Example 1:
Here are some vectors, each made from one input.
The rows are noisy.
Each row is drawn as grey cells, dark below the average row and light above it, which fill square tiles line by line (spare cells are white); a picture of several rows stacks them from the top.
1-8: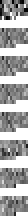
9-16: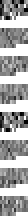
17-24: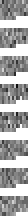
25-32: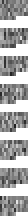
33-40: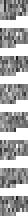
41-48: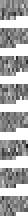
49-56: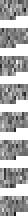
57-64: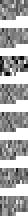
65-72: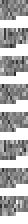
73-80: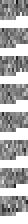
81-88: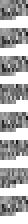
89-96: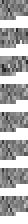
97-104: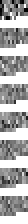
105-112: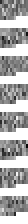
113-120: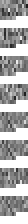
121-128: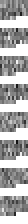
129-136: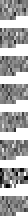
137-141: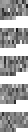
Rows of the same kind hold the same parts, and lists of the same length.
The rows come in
2 kinds.
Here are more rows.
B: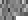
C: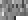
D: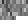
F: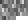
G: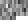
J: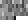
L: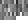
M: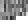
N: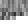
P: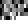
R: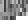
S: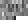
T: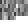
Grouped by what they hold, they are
B, C, D, F, G, J, L, M, N, R, S, T
P

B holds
a point on a 9-point circle.
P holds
a fixed value.
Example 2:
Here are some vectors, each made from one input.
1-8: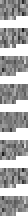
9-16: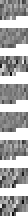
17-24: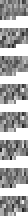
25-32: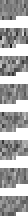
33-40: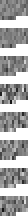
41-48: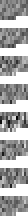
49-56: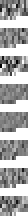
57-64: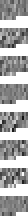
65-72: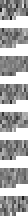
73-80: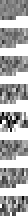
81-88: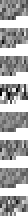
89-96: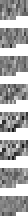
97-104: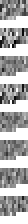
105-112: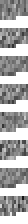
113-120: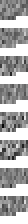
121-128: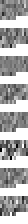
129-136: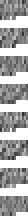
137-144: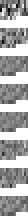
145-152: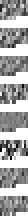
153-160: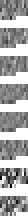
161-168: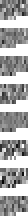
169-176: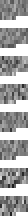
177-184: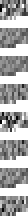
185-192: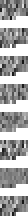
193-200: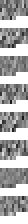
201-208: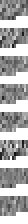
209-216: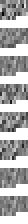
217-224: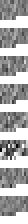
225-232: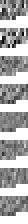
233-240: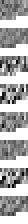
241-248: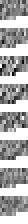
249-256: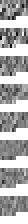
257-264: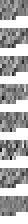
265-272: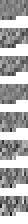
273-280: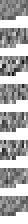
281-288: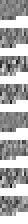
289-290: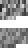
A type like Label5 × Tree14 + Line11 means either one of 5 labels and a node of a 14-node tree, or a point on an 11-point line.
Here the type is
Circle6.
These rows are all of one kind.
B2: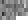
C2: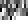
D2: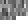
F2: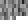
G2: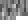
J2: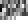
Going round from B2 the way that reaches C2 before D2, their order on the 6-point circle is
B2, C2, G2, J2, F2, D2.
